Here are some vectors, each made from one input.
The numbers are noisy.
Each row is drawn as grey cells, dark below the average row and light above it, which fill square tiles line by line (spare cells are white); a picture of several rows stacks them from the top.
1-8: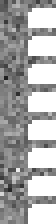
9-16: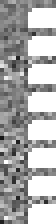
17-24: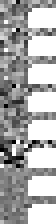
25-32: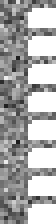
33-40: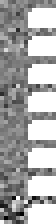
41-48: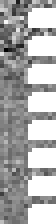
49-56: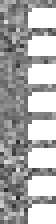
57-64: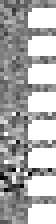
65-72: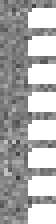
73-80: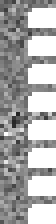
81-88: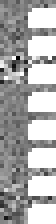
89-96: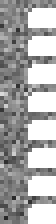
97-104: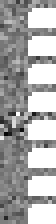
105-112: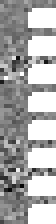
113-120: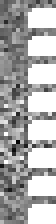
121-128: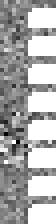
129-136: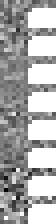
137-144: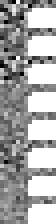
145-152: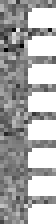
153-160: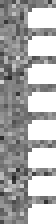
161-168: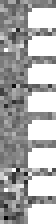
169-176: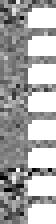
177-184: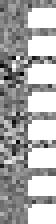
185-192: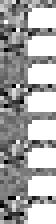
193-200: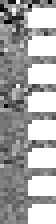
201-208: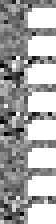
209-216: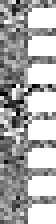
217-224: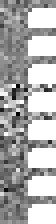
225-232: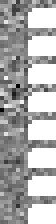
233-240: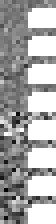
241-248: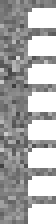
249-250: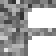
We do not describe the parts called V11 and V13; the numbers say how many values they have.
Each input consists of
a point on a 6-point line, together with either a true/false value and a value of V11, or a value of V13.
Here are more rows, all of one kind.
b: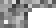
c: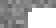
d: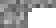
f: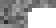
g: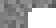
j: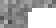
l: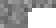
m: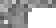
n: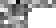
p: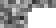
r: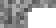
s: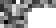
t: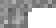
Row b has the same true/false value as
d, f and g.
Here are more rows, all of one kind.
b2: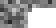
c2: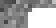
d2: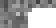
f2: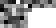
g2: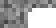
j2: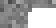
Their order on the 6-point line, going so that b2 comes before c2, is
b2, j2, f2, c2, d2, g2.
